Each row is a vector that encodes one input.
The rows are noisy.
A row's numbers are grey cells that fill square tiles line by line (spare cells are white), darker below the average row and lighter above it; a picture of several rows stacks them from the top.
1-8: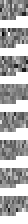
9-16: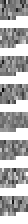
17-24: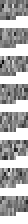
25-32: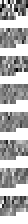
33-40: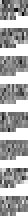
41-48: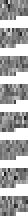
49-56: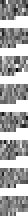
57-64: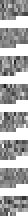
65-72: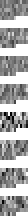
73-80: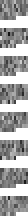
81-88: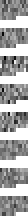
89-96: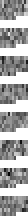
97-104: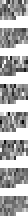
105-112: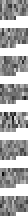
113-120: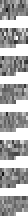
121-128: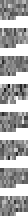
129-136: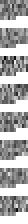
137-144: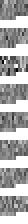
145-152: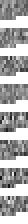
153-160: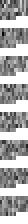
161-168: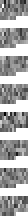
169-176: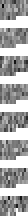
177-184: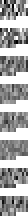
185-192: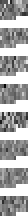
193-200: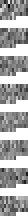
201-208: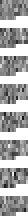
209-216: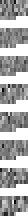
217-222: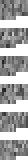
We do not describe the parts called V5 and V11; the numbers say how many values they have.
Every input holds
a node of a 9-node tree and a value of V5, together with either one of 8 labels and a value of V11, or a point on a 6-point line.
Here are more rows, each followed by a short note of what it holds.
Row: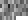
one of 8 labels, a node of a 9-node tree, a value of V5 and a value of V11
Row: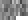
one of 8 labels, a node of a 9-node tree, a value of V5 and a value of V11
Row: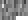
a point on a 6-point line, a node of a 9-node tree and a value of V5
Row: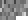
a point on a 6-point line, a node of a 9-node tree and a value of V5
